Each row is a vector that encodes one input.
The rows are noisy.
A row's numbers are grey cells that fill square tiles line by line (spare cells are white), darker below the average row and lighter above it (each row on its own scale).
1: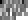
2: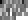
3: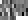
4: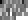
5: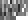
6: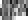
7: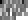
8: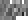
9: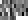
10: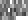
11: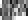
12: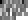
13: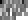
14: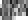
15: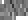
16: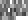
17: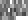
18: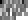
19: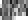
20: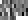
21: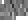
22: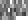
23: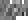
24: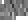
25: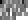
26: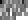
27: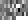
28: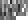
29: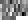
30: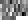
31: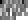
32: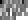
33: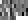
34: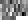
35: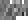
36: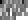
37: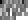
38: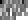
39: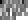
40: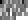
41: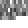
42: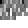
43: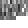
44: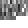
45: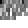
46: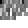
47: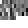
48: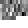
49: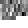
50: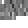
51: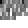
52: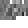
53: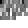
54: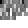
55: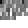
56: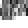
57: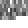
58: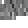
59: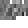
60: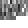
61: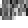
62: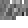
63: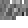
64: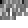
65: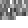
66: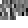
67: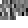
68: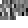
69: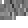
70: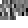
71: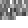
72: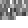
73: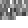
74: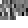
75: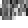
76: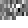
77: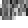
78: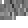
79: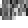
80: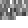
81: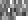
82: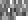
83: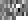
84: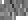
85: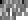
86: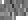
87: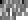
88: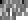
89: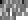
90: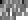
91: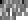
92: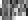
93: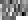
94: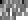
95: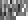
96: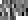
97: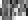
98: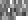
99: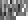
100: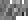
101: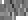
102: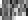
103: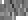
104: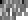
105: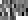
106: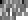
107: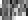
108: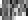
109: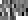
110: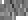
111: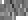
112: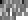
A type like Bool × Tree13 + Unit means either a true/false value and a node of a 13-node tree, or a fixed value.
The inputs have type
Label9.
